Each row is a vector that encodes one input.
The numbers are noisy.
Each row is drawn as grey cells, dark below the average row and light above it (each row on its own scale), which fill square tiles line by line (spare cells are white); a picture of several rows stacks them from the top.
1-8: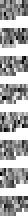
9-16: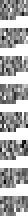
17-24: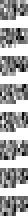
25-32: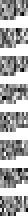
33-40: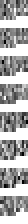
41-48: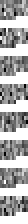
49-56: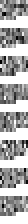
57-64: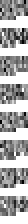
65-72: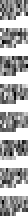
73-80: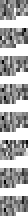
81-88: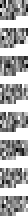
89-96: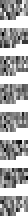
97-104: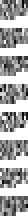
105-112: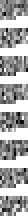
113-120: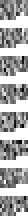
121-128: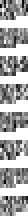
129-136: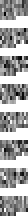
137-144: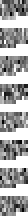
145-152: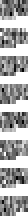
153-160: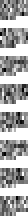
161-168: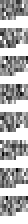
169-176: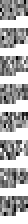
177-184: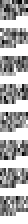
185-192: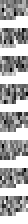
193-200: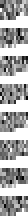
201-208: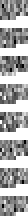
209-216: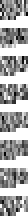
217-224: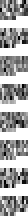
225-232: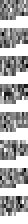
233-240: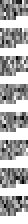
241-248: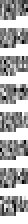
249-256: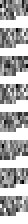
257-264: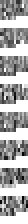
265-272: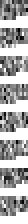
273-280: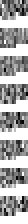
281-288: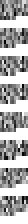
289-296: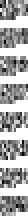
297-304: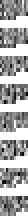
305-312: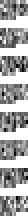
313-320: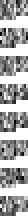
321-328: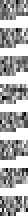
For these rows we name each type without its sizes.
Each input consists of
a label.
